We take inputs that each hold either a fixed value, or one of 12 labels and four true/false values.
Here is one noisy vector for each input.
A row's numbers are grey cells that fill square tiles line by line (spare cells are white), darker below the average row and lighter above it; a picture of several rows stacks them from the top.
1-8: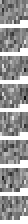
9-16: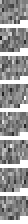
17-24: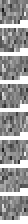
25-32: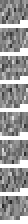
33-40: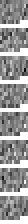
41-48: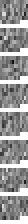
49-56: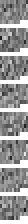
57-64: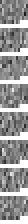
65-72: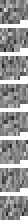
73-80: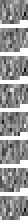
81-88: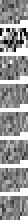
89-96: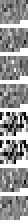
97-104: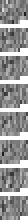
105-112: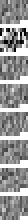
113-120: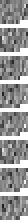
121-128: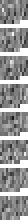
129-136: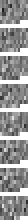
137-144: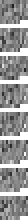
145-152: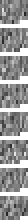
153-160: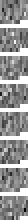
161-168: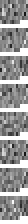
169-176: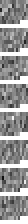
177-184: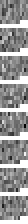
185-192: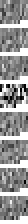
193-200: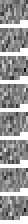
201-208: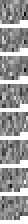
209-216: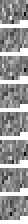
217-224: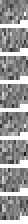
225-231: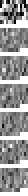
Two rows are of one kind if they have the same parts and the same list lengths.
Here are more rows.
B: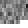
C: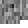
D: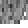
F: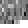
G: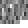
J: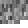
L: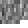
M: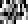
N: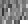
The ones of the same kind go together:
B, C, D, F, G, J, L, N
M

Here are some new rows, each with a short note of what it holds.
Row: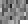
one of 12 labels and four true/false values
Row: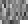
one of 12 labels and four true/false values
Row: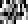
a fixed value
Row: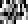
a fixed value
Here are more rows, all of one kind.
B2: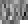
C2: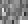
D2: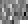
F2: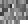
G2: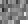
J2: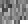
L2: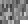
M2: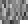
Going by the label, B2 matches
D2 and M2.
